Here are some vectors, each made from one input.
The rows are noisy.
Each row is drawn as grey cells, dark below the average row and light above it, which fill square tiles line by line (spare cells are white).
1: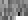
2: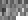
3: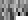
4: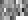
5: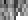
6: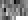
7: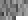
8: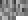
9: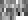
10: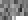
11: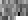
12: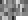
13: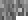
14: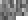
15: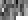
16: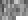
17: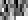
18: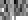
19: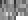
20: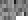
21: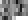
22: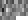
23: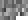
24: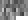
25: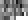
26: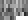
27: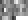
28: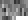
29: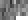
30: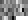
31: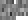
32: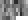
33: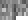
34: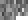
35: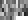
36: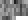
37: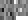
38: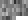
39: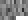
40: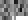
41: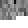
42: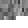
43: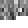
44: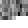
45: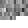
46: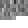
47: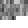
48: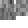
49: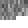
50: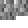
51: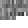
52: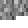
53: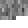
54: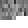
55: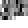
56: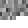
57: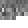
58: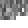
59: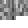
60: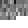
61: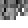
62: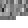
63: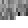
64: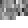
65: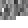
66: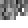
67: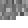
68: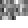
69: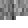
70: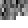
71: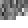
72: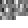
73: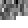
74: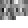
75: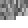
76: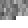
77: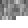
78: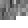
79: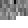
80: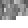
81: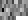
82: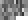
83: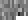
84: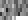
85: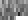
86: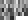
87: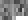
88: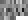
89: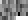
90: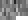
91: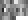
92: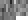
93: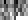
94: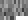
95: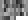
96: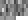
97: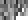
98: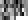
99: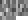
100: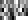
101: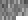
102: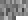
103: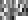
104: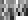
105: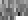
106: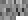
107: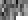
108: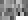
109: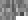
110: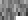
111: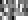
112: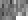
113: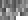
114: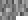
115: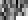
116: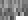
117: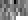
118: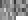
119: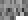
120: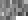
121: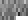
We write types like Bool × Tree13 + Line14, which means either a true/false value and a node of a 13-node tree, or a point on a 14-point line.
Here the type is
Line9 × Line9 × Line9.
